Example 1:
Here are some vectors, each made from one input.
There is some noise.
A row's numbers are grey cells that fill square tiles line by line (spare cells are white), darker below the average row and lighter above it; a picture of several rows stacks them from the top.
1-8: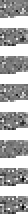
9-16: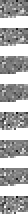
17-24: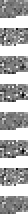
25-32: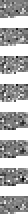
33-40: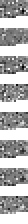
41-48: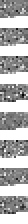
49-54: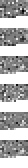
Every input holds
a point on a 6-point line.
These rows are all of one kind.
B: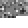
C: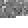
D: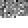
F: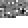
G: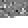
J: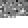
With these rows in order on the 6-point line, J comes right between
D and G.
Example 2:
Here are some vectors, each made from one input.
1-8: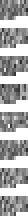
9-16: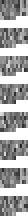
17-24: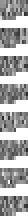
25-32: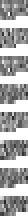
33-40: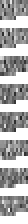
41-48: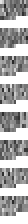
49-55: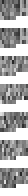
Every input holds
one of 10 labels.
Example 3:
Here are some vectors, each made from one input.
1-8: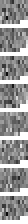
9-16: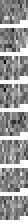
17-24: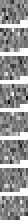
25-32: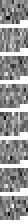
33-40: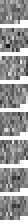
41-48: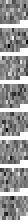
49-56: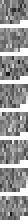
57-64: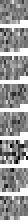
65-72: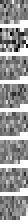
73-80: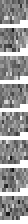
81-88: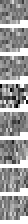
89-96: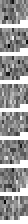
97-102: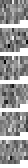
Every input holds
either a point on a 20-point circle, or a fixed value.
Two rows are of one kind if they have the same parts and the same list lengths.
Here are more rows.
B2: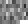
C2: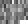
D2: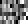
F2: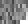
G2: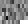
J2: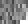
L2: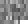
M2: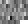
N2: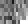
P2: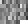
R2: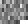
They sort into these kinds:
B2, C2, F2, G2, J2, L2, M2, N2, P2, R2
D2

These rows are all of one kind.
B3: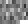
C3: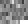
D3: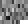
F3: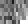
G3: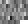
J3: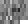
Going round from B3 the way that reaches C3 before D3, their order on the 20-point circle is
B3, G3, C3, J3, F3, D3.
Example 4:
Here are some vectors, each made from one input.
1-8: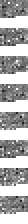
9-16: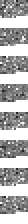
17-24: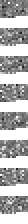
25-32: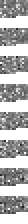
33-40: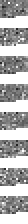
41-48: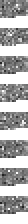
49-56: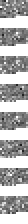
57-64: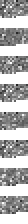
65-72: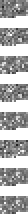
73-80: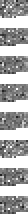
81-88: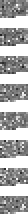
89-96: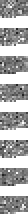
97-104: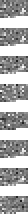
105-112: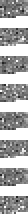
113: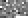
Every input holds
a point on a 20-point circle.
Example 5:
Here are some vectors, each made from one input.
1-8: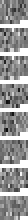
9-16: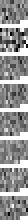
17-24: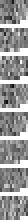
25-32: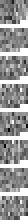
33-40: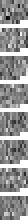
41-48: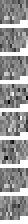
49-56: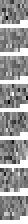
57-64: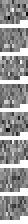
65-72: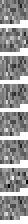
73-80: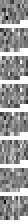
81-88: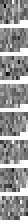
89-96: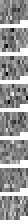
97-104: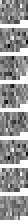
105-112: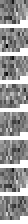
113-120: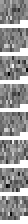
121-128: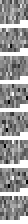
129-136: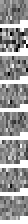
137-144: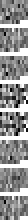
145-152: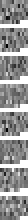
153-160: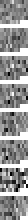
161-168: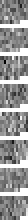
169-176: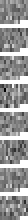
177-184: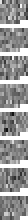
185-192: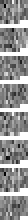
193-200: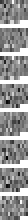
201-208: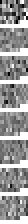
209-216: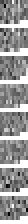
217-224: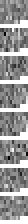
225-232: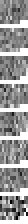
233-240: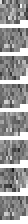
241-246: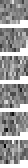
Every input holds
either a point on a 20-point circle, or a fixed value.
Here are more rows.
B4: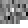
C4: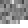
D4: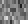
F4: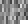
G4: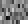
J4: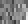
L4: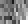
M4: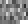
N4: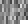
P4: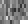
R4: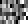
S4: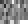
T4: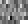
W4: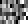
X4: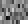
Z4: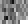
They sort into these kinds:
B4, C4, D4, F4, G4, J4, L4, M4, N4, P4, S4, T4, X4, Z4
R4, W4

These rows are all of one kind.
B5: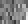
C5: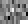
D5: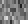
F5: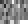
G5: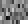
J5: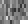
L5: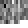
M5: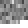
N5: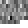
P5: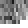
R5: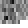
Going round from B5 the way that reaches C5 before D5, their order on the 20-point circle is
B5, P5, R5, G5, C5, N5, L5, F5, M5, J5, D5.
